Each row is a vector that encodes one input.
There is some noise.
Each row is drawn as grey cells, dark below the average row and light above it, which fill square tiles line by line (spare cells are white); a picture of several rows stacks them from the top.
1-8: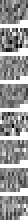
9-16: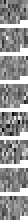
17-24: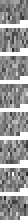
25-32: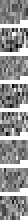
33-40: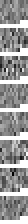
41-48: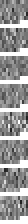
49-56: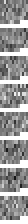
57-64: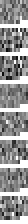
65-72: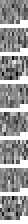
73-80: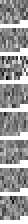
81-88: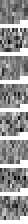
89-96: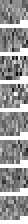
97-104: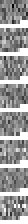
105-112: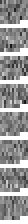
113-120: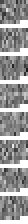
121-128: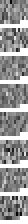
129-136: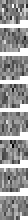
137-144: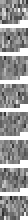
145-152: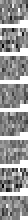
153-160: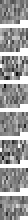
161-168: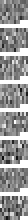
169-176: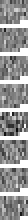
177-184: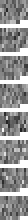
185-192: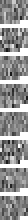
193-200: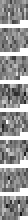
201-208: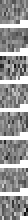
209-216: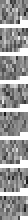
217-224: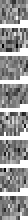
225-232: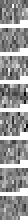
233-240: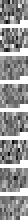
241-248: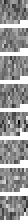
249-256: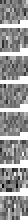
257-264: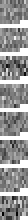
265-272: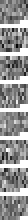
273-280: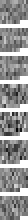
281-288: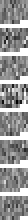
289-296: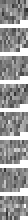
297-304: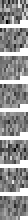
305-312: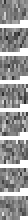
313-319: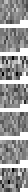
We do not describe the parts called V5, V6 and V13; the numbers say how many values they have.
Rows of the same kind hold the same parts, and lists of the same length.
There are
3 kinds of row.
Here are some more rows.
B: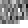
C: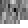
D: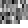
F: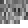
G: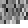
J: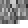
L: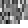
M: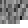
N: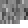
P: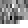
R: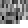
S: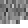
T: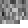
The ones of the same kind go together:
B, C, F, G, J, M, N, S
D, L, R
P, T

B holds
a node of a 10-node tree, four true/false values, a value of V5 and a value of V13.
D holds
a point on a 7-point line.
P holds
a node of a 10-node tree, a value of V5, a value of V6 and a value of V13.
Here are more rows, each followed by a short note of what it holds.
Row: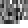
a point on a 7-point line
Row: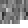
a node of a 10-node tree, four true/false values, a value of V5 and a value of V13
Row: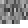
a node of a 10-node tree, a value of V5, a value of V6 and a value of V13
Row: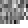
a node of a 10-node tree, four true/false values, a value of V5 and a value of V13
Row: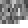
a node of a 10-node tree, a value of V5, a value of V6 and a value of V13
